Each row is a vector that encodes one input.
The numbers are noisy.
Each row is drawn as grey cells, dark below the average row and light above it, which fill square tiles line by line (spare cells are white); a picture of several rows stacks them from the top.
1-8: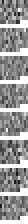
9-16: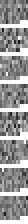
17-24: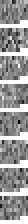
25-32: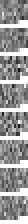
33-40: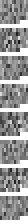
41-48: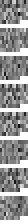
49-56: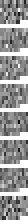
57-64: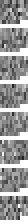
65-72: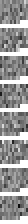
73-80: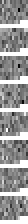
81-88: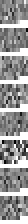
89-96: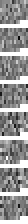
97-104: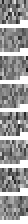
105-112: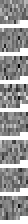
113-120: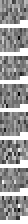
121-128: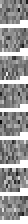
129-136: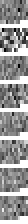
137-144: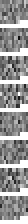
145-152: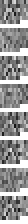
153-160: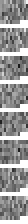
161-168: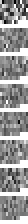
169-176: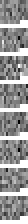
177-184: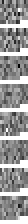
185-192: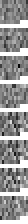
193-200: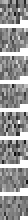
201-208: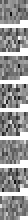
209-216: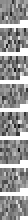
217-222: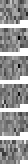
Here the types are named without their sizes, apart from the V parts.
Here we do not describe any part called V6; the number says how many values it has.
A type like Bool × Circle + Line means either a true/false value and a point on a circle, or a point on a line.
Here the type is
List(Label × V6).
